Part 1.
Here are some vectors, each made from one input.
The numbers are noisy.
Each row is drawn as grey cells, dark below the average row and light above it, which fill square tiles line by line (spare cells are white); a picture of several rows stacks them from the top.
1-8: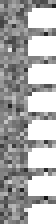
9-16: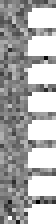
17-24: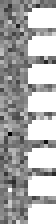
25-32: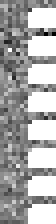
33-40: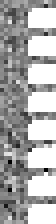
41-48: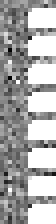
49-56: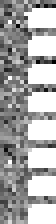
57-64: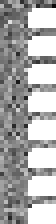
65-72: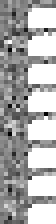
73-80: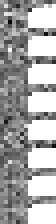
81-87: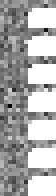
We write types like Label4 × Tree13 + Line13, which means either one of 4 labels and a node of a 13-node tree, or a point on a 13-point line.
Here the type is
Bool × Bool × Bool × Bool.
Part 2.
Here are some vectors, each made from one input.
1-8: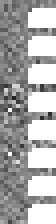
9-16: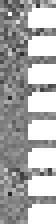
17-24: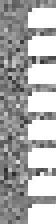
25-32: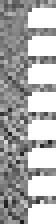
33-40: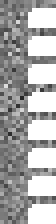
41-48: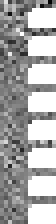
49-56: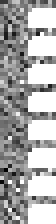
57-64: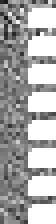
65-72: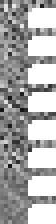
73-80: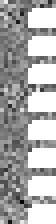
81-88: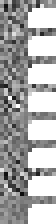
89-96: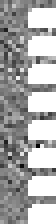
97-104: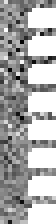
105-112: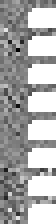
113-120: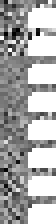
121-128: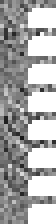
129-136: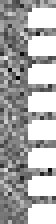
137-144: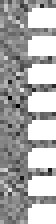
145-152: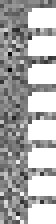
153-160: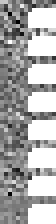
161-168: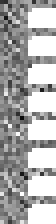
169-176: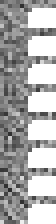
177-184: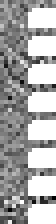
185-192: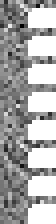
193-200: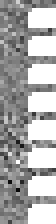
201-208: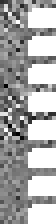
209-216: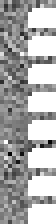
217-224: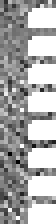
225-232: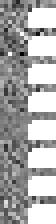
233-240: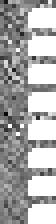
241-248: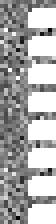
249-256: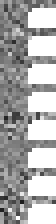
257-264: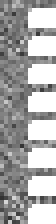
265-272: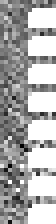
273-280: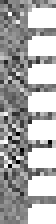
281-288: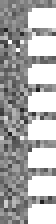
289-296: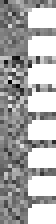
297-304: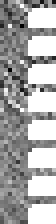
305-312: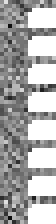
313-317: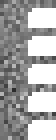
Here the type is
Bool × Bool × Bool.
